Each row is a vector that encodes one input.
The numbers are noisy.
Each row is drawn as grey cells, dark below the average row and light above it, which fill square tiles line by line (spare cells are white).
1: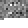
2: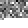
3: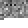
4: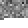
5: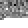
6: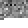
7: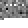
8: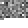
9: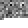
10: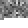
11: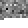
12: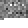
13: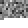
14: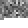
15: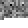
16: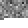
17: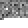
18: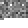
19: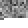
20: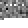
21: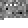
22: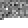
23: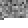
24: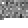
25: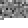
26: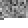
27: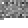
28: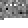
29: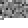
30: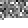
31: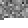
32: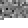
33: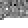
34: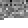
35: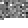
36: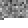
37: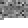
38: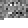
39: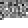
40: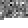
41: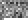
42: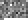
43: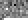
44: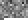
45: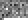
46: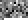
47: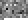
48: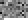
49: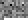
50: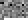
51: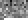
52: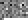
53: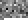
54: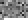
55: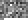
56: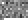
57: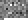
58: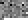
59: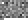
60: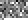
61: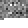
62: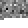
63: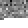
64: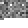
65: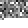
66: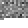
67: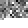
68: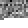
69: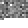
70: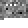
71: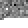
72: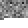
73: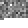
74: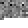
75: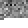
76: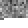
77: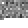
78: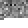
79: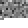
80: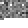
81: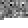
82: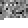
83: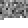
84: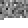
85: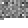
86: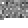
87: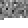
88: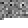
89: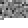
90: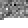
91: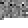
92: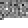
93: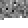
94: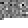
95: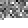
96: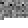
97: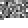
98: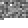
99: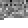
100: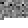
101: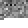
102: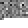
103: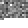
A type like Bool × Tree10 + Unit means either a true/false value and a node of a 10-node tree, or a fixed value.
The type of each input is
Circle19 + Unit.
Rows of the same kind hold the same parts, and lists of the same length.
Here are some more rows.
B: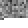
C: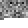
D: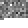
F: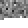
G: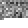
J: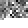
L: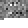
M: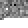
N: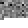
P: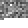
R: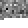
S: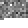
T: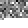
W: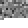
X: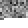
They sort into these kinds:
B, C, D, F, G, L, M, N, P, R, S, W, X
J, T

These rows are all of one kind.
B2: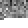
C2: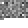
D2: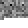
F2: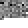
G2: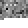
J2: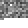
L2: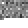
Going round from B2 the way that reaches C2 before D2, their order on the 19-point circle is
B2, L2, C2, J2, G2, D2, F2.
